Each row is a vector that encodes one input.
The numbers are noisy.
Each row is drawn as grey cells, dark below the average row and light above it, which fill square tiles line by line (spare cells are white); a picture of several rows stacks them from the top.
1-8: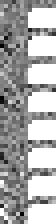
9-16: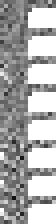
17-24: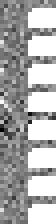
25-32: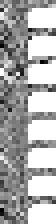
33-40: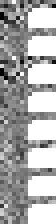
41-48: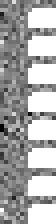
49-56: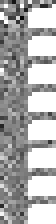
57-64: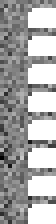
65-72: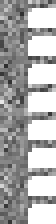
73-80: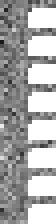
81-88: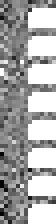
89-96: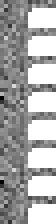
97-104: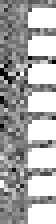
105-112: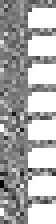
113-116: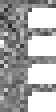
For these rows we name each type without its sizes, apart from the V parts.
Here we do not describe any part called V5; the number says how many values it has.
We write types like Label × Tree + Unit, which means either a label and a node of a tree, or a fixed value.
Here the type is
Bool × V5 + Line × Line × Line.
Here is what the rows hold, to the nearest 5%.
About 60% of them hold a point on each of three lines. The rest hold a true/false value and a value of V5.
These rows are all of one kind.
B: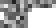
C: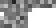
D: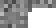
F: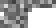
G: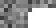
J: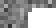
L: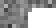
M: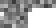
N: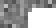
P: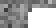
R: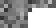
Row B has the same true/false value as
D, G, P and R.
